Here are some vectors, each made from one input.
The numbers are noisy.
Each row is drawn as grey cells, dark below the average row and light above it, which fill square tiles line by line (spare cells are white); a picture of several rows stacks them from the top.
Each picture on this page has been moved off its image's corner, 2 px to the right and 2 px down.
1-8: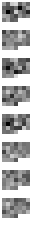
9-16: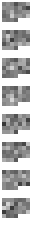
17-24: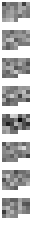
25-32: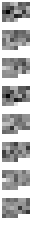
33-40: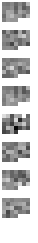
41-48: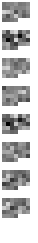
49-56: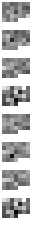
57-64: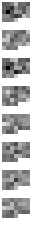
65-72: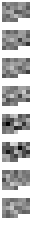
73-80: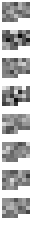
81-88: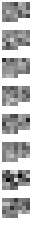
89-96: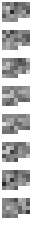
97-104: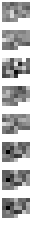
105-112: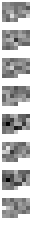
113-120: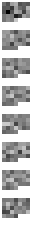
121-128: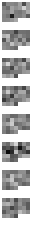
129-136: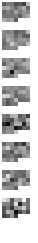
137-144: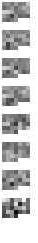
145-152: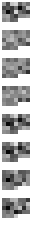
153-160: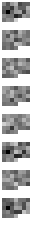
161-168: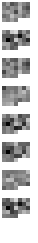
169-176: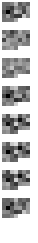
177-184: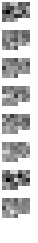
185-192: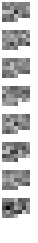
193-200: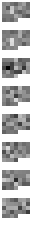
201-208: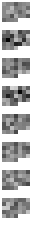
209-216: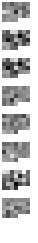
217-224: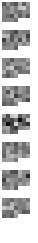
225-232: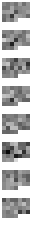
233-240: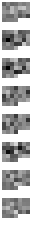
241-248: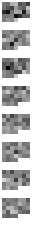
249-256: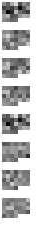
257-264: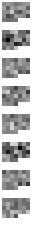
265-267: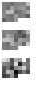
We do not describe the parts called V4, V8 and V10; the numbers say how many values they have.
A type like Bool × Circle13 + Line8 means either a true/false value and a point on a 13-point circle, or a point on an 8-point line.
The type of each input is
(Line6 × V4 + V10) × V8 + List2(Line5).
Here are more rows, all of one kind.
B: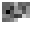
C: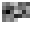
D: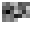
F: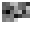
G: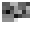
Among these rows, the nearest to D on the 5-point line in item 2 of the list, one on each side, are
C and F.
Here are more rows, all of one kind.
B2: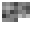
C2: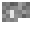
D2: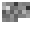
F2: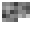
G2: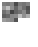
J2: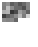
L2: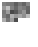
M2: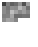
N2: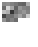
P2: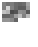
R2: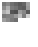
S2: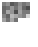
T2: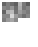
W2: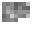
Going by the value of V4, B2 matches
F2, J2, N2 and S2.
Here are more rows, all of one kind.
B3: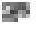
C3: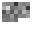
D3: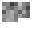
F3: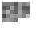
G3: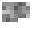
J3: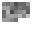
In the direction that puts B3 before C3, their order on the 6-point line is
D3, F3, G3, J3, B3, C3.
